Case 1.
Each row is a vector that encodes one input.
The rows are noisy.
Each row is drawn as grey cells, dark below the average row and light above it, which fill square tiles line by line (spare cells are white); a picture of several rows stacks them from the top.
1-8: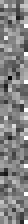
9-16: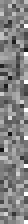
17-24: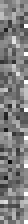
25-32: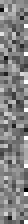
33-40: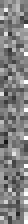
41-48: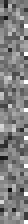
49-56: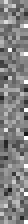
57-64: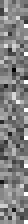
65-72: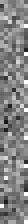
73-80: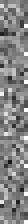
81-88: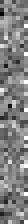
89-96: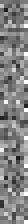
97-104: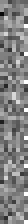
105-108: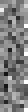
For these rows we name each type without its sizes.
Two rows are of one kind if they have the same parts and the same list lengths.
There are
2 kinds of row.
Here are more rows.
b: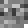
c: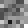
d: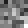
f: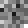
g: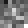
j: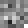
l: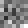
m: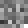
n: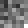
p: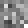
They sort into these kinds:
b, c, d, f, g, l, n
j, m, p

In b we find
a point on each of two circles and a point on a line.
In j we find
a point on a circle and a point on a line.
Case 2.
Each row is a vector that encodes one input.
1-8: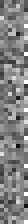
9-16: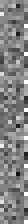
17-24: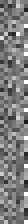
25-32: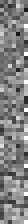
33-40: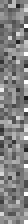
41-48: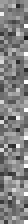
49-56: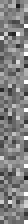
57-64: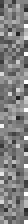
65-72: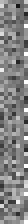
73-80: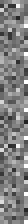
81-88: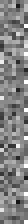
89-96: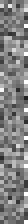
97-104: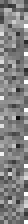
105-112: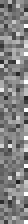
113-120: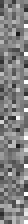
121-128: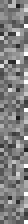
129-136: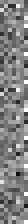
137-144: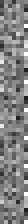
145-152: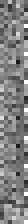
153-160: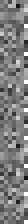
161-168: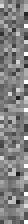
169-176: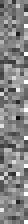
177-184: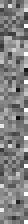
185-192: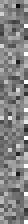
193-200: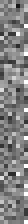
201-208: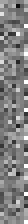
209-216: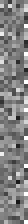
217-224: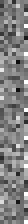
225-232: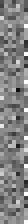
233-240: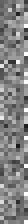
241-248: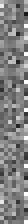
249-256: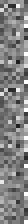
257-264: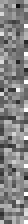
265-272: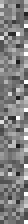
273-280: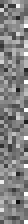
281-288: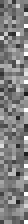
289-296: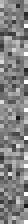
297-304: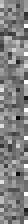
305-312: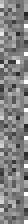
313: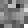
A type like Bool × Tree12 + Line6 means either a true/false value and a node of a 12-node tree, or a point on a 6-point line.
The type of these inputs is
Line4 × (Line4 × Line4 + Unit) + Line11.
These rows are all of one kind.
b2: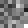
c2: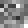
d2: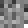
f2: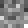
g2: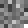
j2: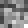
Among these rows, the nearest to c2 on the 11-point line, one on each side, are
b2 and j2.
